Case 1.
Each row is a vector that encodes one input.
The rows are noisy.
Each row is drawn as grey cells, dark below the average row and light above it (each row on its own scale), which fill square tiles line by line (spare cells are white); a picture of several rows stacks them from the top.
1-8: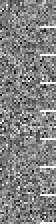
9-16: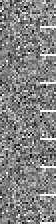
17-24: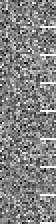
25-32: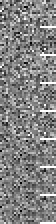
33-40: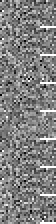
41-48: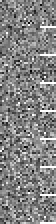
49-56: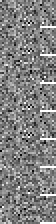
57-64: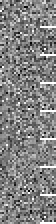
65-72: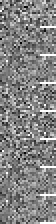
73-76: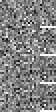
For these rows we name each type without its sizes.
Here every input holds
a point on a line.
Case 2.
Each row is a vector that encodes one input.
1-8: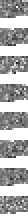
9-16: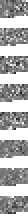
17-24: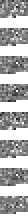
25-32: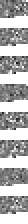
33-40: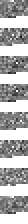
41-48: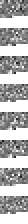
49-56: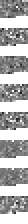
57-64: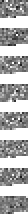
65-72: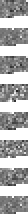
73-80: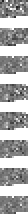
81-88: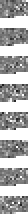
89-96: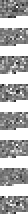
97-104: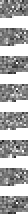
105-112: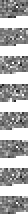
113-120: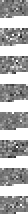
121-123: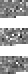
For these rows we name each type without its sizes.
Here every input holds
a point on a circle.
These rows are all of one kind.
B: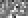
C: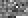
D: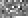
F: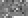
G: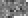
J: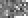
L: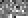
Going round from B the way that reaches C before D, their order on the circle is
B, L, C, J, G, F, D.
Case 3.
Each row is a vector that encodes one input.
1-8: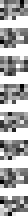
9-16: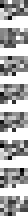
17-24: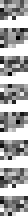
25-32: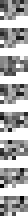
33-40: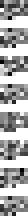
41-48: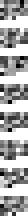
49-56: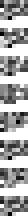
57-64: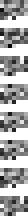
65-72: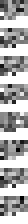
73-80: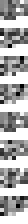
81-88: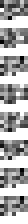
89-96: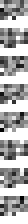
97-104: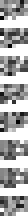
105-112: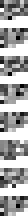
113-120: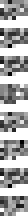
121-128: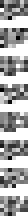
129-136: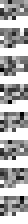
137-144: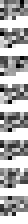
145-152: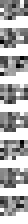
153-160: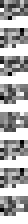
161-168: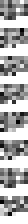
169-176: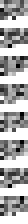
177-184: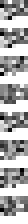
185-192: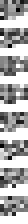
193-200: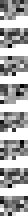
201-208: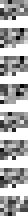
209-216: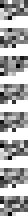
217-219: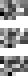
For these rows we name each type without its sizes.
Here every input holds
a point on a circle.
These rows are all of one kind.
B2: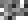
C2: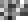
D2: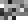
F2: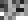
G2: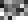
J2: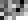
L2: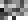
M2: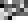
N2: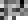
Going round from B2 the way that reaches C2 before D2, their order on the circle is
B2, C2, D2, L2, N2, J2, F2, G2, M2.
